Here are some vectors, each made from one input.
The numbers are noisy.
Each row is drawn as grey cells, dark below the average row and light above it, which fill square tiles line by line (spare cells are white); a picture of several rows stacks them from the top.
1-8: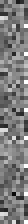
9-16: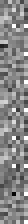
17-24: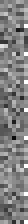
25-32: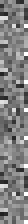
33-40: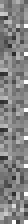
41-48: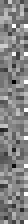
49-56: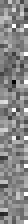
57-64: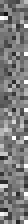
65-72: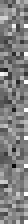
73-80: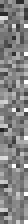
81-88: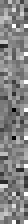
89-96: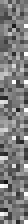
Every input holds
a true/false value, together with either a point on a 5-point line, or a node of a 9-node tree.
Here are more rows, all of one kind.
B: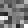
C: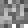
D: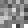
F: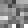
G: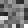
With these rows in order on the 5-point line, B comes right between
D and F.
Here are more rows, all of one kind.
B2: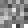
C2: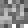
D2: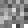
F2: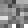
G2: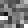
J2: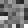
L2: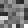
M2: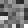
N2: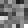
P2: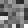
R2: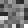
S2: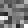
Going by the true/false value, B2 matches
C2, D2 and F2.
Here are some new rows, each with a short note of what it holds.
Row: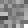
a node of a 9-node tree and a true/false value
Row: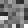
a point on a 5-point line and a true/false value
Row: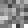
a point on a 5-point line and a true/false value
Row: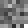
a node of a 9-node tree and a true/false value
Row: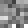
a point on a 5-point line and a true/false value
